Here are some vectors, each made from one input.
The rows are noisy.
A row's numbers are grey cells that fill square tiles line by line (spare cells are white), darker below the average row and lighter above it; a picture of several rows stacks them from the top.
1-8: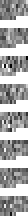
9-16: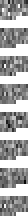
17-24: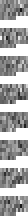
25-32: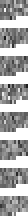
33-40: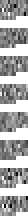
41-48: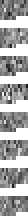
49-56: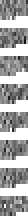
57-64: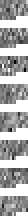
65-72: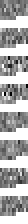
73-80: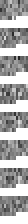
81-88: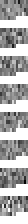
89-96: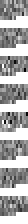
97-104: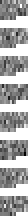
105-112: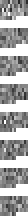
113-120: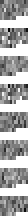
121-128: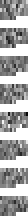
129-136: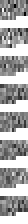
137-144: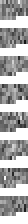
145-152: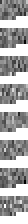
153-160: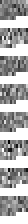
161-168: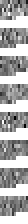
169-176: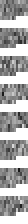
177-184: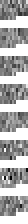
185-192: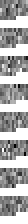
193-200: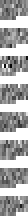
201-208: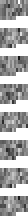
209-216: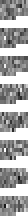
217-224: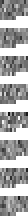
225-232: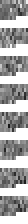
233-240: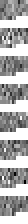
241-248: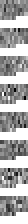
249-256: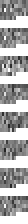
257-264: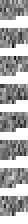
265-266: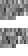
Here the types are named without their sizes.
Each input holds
a label, together with either a fixed value, or a node of a tree.
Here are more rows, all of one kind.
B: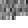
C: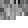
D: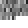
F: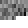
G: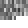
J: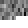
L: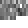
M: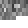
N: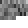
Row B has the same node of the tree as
D, J and M.
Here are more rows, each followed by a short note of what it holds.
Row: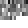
a label
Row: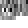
a label
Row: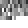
a label
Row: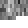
a label and a node of a tree
